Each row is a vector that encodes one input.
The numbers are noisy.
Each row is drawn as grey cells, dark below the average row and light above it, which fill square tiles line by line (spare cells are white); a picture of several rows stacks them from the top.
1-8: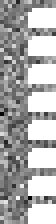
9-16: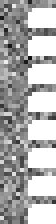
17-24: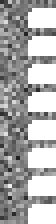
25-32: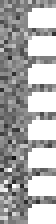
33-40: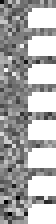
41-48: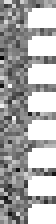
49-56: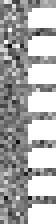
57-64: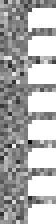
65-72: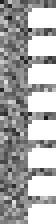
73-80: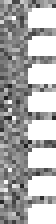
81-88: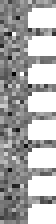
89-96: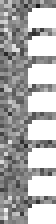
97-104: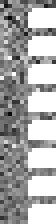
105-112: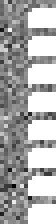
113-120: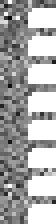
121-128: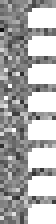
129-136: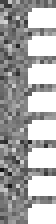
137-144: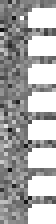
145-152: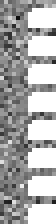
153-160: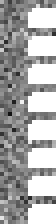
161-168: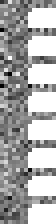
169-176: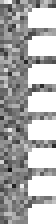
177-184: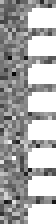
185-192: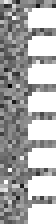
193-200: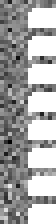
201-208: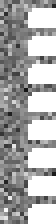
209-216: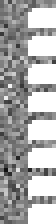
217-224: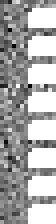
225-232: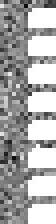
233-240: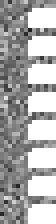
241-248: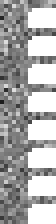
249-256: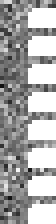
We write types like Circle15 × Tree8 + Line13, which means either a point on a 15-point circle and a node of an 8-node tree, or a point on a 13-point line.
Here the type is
Label6 + Line11 + Tree12.
